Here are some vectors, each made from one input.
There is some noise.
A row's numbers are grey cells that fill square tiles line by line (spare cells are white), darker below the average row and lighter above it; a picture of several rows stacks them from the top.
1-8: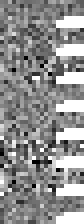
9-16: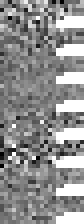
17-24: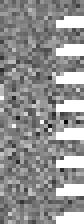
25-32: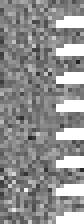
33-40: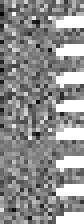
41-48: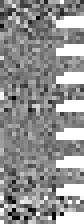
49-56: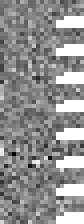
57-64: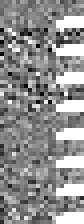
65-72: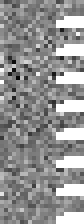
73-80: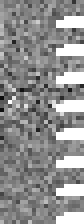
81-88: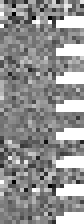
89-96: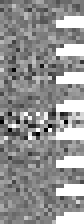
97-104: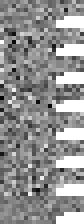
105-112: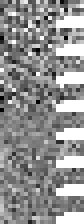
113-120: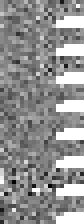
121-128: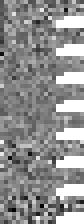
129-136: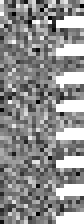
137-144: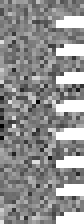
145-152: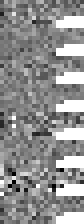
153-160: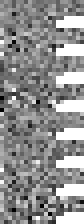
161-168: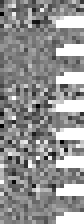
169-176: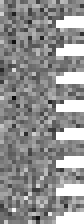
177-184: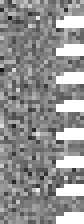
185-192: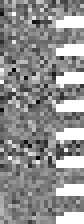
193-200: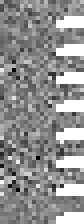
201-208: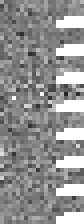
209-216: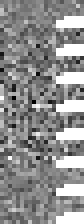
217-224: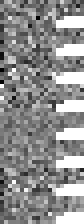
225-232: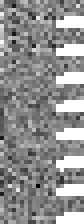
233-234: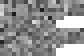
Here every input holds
either a point on a 6-point line, or a point on a 9-point line, or a node of a 9-node tree, or a list of up to two points on a 7-point line.
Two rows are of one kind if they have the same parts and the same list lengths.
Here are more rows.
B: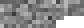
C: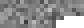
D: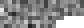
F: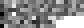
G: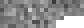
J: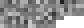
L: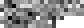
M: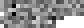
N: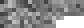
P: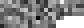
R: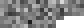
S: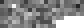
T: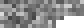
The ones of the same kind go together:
B, N, T
C, J
D, M
F, L, P, R
G
S

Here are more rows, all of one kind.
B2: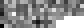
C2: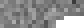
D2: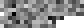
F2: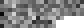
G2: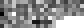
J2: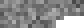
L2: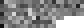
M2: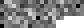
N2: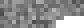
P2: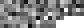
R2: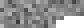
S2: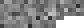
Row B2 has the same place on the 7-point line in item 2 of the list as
G2, J2, N2 and S2.
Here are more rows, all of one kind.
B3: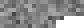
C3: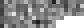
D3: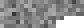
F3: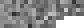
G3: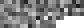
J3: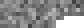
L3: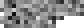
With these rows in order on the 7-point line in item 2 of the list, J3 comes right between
B3 and D3.
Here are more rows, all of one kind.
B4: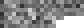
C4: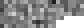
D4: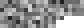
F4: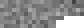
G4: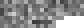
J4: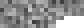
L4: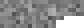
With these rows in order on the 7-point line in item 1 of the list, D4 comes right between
B4 and L4.
